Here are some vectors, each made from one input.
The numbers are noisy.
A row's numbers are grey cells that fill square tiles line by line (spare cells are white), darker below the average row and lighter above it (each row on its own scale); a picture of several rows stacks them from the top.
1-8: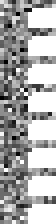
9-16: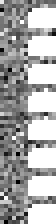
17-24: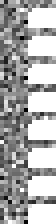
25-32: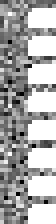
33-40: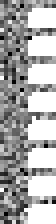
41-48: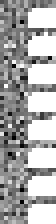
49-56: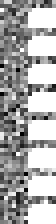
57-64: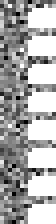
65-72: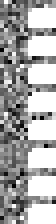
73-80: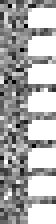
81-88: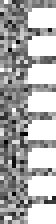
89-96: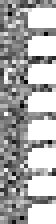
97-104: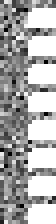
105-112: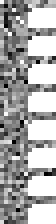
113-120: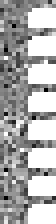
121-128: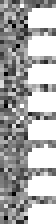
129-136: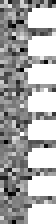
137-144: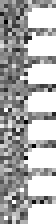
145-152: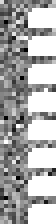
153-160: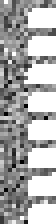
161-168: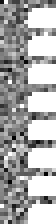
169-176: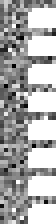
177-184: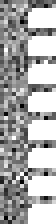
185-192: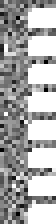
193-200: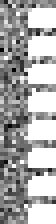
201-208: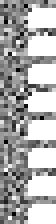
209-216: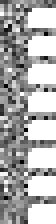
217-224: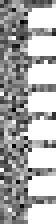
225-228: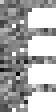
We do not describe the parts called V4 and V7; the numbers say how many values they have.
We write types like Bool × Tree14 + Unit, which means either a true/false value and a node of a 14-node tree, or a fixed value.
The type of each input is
Bool × V7 + (Line5 + Line6) × V4.
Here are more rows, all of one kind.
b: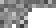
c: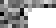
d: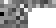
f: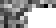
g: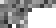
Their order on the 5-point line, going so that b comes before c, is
d, b, f, g, c.
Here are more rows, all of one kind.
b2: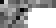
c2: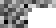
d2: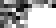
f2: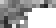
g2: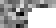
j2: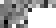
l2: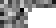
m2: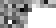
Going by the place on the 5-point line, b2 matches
c2 and f2.
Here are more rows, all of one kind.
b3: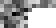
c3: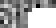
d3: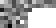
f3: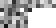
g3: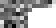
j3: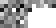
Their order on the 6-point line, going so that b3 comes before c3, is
b3, g3, f3, c3, j3, d3.
